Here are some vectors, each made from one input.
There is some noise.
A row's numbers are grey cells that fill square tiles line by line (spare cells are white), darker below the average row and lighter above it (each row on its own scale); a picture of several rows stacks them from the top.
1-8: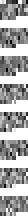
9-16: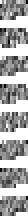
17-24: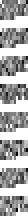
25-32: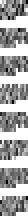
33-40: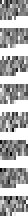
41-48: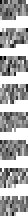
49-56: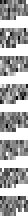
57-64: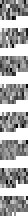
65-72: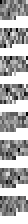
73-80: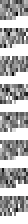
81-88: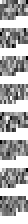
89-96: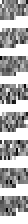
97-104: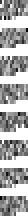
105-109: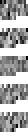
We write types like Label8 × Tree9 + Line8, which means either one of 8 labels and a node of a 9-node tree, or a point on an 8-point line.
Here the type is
Bool × (Line9 + Line10).
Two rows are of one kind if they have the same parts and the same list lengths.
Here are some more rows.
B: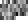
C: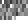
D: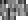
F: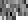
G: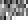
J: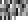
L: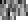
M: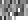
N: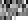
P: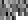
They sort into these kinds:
B, C, G, J, M, N
D, F, L, P

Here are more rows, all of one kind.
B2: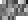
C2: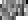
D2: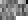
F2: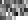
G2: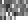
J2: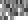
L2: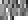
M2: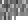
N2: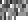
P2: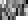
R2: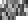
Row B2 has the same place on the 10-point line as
M2 and N2.
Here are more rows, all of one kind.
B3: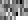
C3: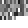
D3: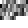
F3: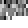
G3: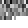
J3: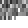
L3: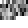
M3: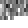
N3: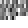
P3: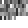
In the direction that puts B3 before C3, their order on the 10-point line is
M3, N3, B3, L3, D3, C3, P3, J3, G3, F3.
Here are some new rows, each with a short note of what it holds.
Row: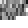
a point on a 10-point line and a true/false value
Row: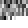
a point on a 10-point line and a true/false value
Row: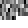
a point on a 9-point line and a true/false value
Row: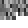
a point on a 9-point line and a true/false value
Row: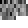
a point on a 9-point line and a true/false value
